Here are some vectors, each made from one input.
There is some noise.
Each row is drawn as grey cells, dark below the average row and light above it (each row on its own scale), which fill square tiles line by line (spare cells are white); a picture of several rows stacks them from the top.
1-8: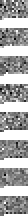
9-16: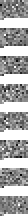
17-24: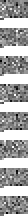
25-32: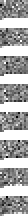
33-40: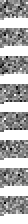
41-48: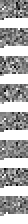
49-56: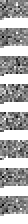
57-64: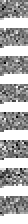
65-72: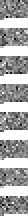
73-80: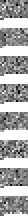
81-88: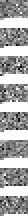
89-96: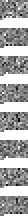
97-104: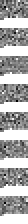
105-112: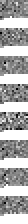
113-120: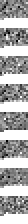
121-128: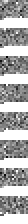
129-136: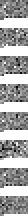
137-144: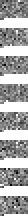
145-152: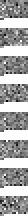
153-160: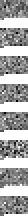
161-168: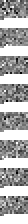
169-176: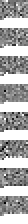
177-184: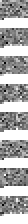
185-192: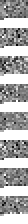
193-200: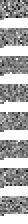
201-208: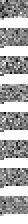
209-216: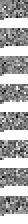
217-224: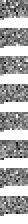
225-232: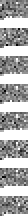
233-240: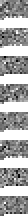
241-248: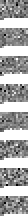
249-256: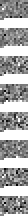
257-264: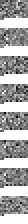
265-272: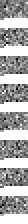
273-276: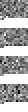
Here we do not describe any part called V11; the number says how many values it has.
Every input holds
a list of up to two items, each a point on a 12-point line and a value of V11.
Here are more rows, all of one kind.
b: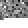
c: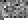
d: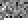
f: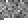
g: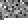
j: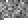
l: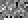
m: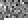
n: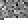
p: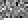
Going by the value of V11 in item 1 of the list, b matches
g, m and n.
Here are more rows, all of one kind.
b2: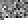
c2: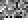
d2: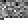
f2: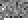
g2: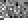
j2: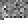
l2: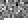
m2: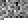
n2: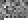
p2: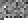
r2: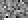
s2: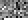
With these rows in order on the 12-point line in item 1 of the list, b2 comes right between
j2 and r2.
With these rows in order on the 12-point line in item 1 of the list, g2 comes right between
d2 and f2.
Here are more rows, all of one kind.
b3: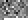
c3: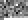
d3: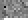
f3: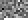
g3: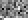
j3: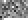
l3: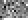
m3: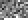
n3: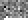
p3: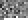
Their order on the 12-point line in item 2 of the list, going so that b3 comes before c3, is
d3, f3, b3, g3, l3, j3, c3, n3, m3, p3.
